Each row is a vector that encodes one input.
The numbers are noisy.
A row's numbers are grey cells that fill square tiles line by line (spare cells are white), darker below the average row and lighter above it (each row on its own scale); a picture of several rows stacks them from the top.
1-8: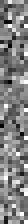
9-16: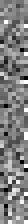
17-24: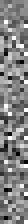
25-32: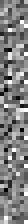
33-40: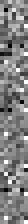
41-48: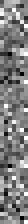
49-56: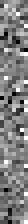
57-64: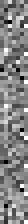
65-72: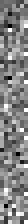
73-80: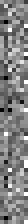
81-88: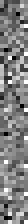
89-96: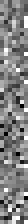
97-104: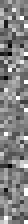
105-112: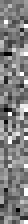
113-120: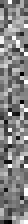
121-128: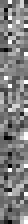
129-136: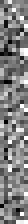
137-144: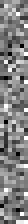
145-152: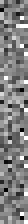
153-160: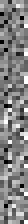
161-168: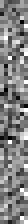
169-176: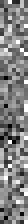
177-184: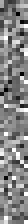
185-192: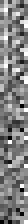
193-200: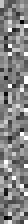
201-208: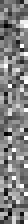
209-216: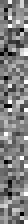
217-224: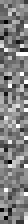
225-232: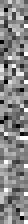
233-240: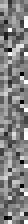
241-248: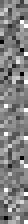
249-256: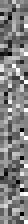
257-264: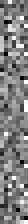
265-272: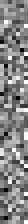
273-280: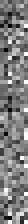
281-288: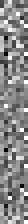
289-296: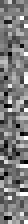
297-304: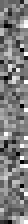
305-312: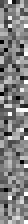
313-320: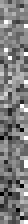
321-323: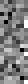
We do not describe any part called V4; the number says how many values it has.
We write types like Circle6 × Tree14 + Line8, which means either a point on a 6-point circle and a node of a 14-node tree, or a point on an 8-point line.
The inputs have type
(Bool × Bool × Bool + V4) × (Circle16 + Unit).
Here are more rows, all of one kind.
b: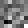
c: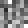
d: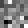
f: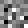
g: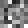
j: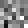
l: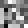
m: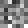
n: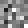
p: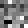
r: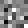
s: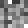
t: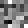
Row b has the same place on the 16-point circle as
f, g and r.
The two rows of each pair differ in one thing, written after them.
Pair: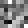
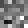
the place on the 16-point circle
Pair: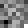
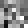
the value of V4
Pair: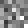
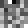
the value of V4
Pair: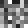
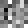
the place on the 16-point circle
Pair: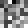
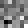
the value of V4
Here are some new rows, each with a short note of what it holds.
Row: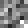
three true/false values
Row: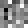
a point on a 16-point circle and a value of V4
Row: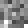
three true/false values
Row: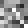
a value of V4
